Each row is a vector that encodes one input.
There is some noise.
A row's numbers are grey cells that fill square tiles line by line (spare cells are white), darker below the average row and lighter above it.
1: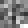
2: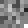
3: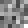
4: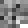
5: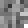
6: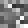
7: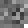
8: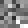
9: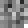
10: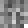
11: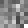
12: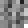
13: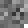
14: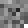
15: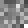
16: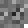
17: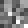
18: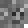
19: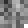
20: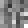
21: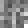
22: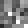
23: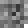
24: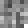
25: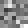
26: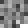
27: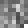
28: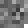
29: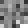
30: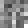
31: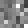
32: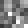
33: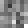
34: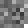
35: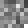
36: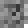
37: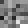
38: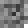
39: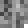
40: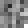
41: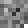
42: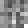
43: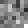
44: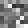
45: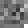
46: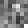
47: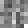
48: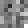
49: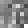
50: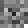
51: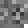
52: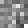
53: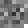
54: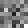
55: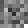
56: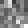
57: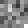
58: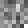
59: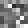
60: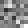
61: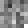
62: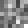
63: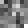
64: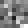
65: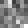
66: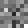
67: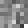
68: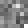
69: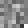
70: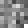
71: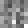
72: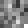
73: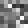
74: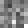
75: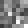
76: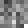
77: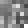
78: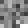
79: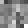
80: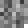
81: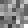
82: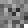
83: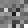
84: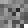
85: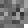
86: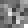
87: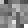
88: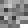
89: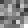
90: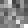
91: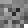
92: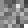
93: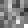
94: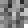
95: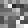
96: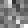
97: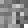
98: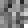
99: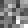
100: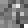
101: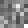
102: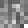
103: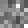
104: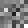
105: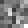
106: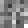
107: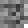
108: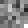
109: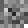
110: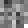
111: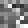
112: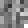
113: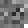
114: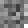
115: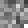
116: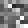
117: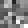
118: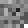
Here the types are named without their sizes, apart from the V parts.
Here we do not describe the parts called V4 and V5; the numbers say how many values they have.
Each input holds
either a value of V4 and a value of V5, or a list of points on a line.
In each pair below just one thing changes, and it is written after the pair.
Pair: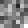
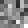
the value of V4
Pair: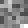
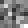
the value of V5
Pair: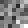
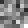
the value of V5
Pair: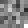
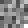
the value of V5
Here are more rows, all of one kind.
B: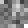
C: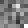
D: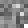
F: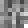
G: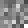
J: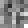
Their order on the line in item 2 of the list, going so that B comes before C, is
G, F, J, D, B, C.
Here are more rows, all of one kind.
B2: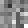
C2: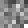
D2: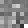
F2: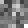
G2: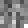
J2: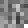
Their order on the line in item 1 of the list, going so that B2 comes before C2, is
B2, G2, F2, D2, J2, C2.
